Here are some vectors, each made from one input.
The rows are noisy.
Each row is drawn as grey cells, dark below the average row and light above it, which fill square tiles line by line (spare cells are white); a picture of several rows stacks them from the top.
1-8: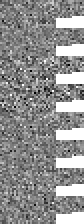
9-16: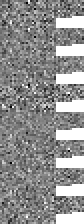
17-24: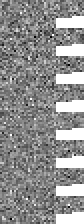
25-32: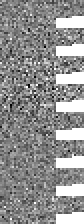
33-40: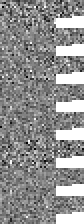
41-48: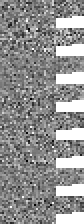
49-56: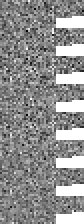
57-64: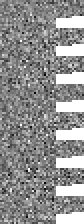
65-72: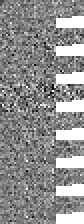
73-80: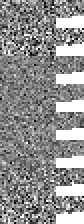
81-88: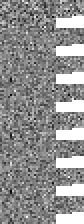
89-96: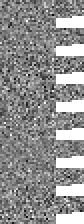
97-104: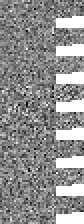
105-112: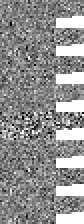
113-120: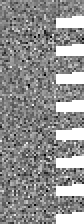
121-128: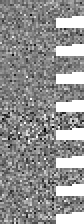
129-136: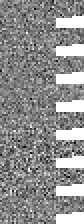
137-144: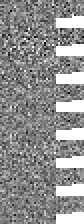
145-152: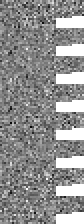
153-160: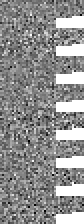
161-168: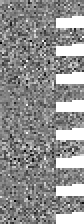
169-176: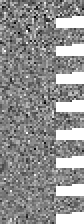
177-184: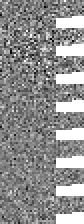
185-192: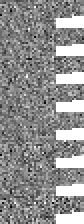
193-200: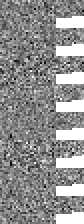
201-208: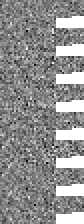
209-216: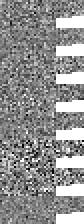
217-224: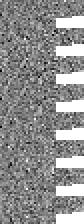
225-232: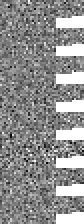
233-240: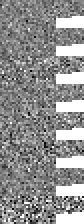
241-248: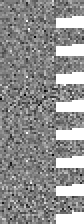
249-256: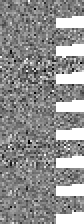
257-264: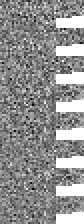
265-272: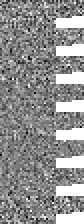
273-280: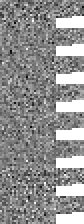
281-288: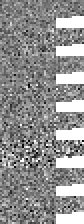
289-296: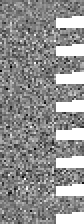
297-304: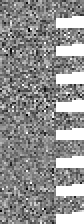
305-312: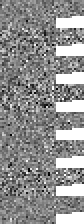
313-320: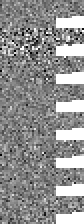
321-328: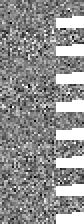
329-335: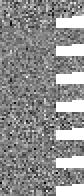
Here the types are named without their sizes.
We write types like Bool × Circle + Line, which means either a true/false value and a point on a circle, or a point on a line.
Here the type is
List(Circle).
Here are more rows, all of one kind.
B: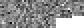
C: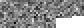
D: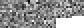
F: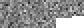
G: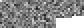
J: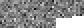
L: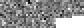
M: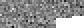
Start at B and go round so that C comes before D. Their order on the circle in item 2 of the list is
B, M, L, C, D, F, G, J.
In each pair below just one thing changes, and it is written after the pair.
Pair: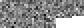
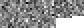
the place on the circle in item 1 of the list
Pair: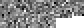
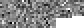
the place on the circle in item 2 of the list
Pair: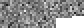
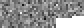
the place on the circle in item 2 of the list
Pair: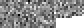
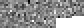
the place on the circle in item 2 of the list
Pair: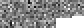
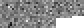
the place on the circle in item 2 of the list
